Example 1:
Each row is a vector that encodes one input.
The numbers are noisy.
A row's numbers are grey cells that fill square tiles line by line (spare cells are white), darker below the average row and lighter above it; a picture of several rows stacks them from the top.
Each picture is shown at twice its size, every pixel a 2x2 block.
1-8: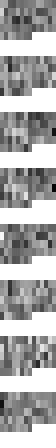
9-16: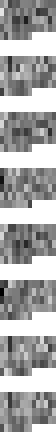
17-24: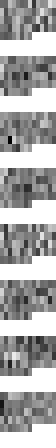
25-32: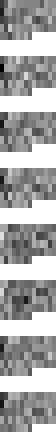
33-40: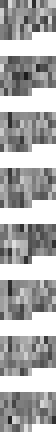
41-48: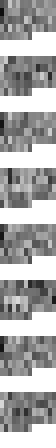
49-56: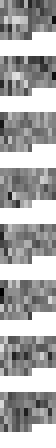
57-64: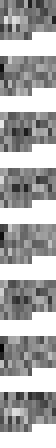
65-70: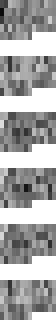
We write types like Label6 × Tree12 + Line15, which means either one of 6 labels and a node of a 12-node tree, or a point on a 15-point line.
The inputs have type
Label6.
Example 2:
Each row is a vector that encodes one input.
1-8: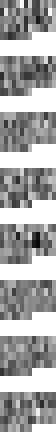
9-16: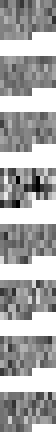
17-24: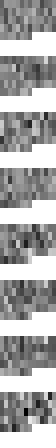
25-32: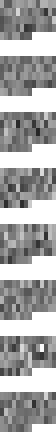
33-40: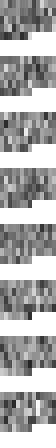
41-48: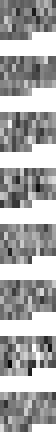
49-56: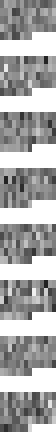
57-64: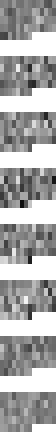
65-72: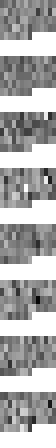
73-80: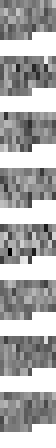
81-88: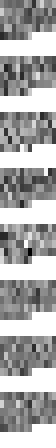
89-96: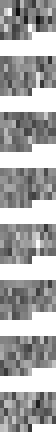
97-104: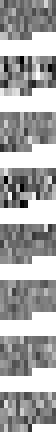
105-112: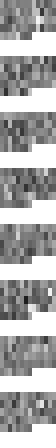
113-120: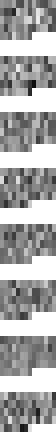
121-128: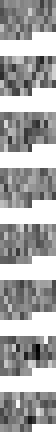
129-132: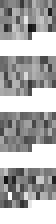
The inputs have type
Circle10 + Unit.
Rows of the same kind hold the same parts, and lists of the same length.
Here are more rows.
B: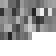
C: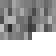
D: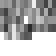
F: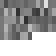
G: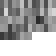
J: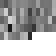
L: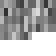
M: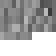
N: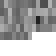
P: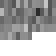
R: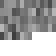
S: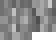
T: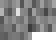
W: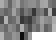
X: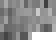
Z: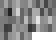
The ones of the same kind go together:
B
C, D, F, G, J, L, M, N, P, R, S, T, W, X, Z

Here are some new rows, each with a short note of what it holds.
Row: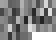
a fixed value
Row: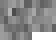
a point on a 10-point circle
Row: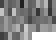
a point on a 10-point circle
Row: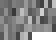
a fixed value
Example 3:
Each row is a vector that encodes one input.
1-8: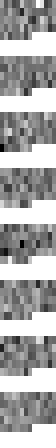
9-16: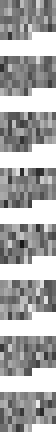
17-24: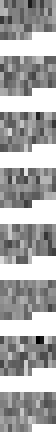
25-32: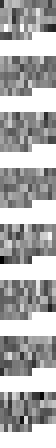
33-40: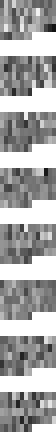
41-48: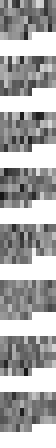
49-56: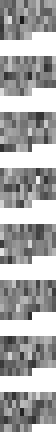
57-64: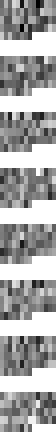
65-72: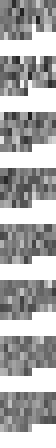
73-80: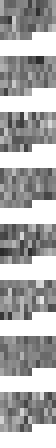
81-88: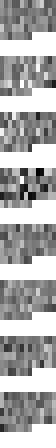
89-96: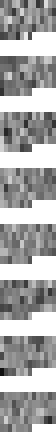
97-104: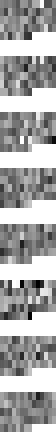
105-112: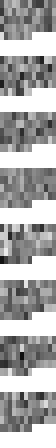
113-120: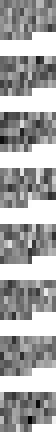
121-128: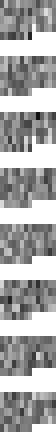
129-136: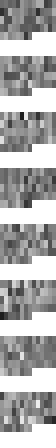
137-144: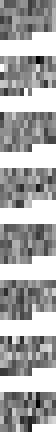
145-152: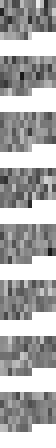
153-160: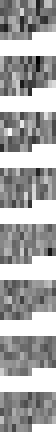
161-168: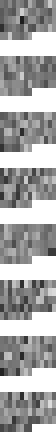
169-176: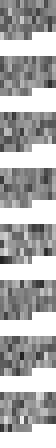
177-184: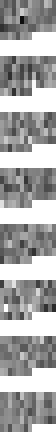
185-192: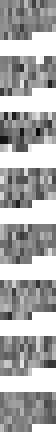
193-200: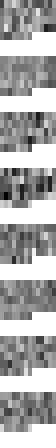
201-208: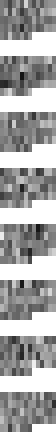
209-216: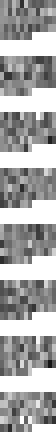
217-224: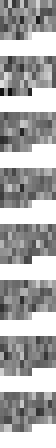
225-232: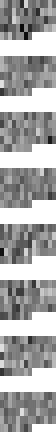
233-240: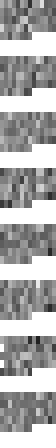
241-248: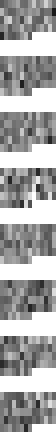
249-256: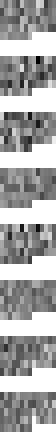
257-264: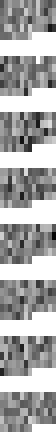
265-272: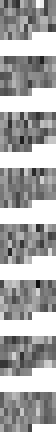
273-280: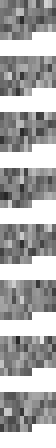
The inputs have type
Label5.
